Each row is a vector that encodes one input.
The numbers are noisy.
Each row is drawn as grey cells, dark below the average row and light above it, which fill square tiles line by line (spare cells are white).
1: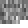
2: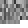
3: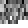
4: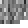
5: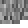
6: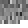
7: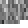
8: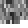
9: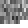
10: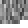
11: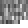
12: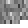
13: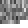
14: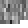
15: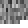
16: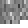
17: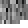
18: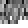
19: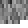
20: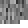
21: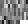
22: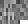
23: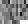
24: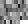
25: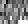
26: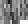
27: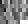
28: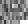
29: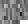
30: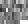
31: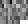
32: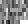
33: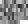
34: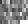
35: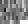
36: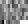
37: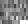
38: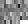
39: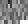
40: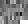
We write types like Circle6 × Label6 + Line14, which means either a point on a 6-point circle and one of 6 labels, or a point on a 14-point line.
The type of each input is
List2(Circle6).
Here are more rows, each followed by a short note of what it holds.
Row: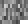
a list of two items
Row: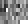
a list of one item
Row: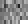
a list of one item
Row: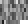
a list of two items
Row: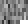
a list of two items
